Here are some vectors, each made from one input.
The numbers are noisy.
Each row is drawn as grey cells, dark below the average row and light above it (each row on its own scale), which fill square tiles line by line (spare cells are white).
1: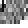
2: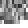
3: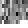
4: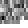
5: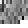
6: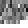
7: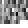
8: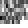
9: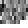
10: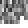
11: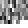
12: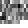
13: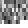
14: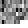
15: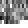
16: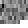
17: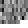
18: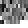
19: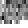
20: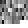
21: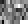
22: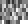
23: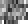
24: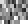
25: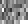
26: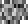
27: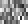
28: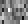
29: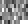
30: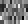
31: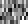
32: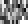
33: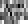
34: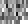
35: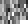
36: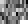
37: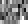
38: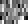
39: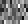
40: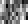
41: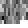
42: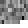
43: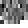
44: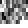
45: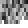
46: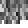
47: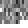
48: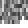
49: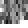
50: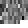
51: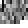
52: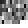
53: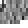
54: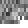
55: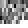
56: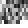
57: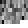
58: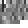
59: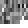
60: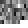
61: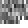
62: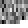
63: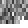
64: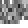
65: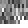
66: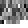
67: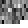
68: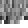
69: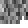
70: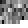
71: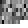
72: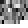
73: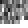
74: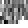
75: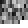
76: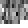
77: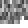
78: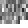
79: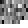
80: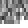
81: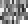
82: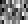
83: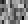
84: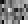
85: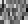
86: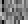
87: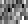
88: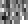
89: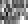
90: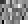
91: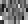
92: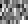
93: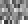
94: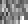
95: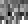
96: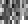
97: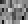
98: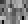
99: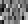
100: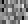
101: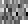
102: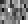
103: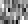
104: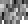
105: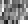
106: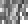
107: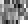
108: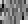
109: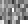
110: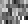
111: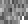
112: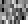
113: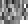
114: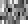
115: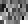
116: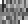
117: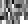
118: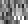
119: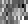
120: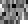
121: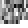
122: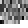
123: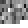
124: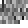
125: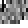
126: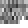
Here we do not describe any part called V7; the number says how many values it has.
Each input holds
either a point on a 6-point circle, or a true/false value and a value of V7.
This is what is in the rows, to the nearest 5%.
About 40% of them hold a point on a 6-point circle. The rest hold a true/false value and a value of V7.
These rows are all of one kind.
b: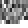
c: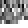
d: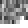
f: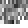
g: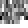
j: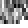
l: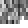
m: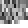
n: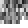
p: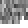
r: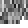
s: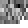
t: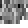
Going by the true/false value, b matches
c, d and g.
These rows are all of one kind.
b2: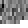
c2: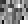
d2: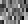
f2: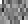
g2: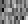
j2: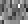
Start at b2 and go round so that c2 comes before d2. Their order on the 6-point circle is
b2, f2, g2, c2, j2, d2.
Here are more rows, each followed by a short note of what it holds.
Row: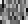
a point on a 6-point circle
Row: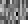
a true/false value and a value of V7
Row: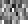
a true/false value and a value of V7
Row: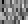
a point on a 6-point circle
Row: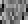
a point on a 6-point circle
